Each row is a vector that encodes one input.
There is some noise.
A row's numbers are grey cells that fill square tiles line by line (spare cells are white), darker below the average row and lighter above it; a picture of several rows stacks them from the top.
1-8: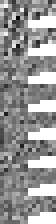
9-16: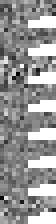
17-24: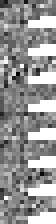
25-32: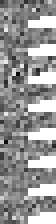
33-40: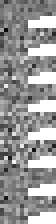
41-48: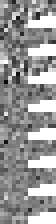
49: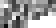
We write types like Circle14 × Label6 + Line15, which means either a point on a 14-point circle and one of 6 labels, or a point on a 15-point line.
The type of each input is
List2(Line5).
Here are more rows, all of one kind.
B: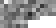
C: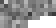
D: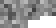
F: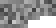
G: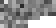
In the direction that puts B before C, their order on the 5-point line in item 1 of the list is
B, D, C, F, G.
